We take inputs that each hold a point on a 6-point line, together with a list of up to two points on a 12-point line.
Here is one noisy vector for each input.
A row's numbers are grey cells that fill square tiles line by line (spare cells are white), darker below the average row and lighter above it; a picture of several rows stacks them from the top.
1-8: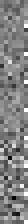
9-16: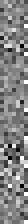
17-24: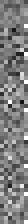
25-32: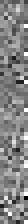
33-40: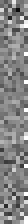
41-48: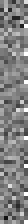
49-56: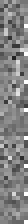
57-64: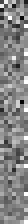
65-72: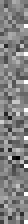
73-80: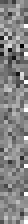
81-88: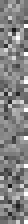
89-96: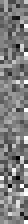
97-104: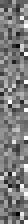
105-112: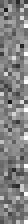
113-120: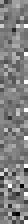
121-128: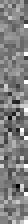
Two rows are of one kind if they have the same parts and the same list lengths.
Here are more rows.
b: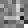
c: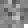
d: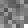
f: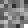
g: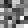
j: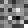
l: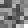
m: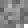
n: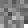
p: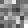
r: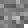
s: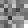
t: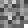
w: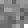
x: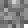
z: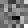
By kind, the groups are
b, c, d, m, n, s, w
f, g, l, p, r, t, x
j, z

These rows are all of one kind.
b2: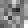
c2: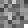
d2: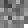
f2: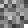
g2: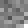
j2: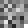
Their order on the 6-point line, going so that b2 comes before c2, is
b2, g2, d2, f2, c2, j2.
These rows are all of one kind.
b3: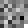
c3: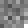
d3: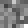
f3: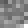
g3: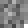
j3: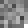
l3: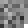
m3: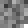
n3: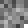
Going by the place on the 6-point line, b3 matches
g3 and l3.
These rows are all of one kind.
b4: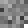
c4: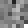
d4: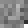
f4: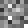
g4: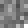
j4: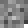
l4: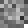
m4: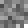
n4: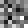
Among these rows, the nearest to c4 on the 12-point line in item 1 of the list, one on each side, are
b4 and n4.
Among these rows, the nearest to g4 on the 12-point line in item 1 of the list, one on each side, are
f4 and j4.
